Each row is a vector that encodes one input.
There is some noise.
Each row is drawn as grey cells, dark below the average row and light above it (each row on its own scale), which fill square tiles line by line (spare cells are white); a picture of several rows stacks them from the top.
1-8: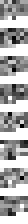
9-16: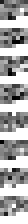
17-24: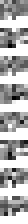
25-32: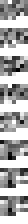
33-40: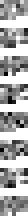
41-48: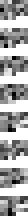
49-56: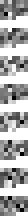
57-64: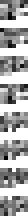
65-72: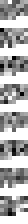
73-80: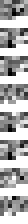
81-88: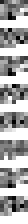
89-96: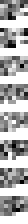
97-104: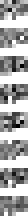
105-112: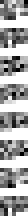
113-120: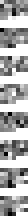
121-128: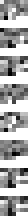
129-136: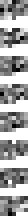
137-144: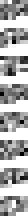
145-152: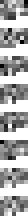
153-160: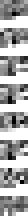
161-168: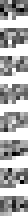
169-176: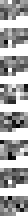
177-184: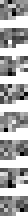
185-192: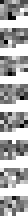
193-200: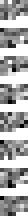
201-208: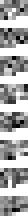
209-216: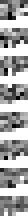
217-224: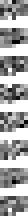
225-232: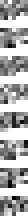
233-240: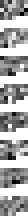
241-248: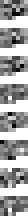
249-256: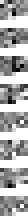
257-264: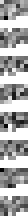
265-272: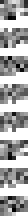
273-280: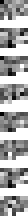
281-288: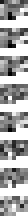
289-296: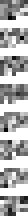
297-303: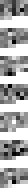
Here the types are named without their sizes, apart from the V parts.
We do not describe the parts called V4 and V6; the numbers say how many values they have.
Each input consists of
either a label, or a node of a tree, or four true/false values, a value of V4 and a value of V6.
